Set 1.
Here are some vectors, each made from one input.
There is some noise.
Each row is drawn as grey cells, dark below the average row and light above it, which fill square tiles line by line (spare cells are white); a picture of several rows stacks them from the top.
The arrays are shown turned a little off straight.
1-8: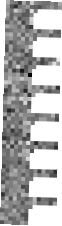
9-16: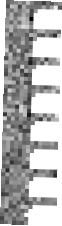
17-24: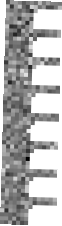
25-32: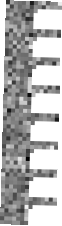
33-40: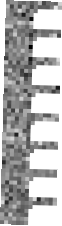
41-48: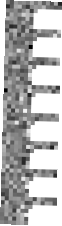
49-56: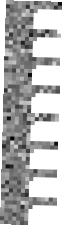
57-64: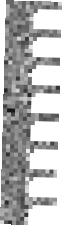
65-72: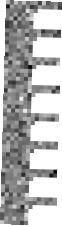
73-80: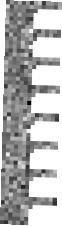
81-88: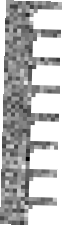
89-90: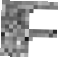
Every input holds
a point on a 5-point line, together with either one of 5 labels, or a point on a 5-point line.
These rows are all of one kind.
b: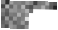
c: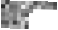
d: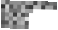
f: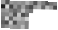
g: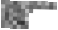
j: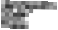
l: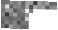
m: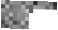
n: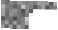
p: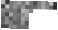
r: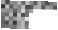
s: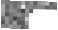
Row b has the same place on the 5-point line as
m and p.
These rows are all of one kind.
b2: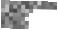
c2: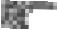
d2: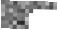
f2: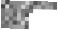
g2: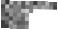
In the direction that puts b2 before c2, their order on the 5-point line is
f2, g2, b2, d2, c2.
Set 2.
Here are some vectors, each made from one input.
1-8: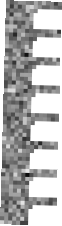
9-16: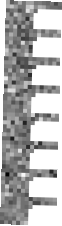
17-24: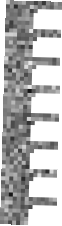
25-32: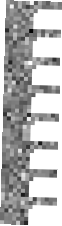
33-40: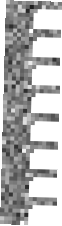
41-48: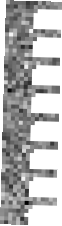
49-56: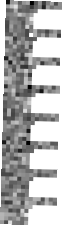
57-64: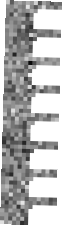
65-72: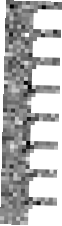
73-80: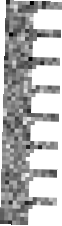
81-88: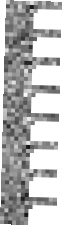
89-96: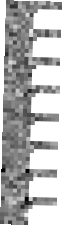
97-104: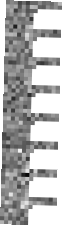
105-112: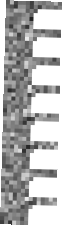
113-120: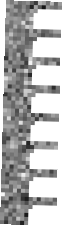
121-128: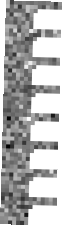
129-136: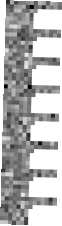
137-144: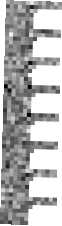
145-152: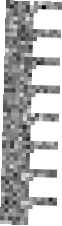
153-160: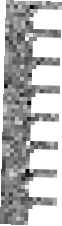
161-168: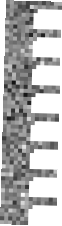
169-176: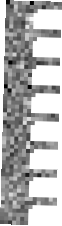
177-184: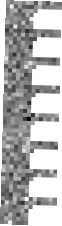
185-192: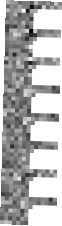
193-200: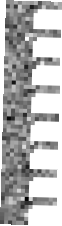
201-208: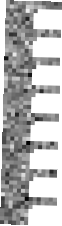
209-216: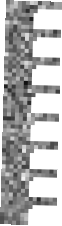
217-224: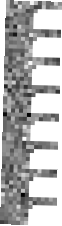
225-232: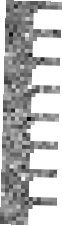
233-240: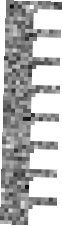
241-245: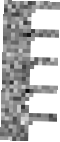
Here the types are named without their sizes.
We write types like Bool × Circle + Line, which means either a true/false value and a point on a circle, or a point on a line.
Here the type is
List(Circle) × (Tree + Unit).
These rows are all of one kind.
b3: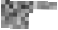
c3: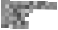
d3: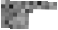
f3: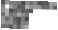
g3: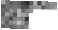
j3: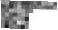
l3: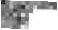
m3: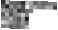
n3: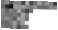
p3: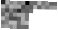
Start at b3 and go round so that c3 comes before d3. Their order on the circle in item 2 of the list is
b3, f3, g3, m3, j3, c3, d3, p3, l3, n3.
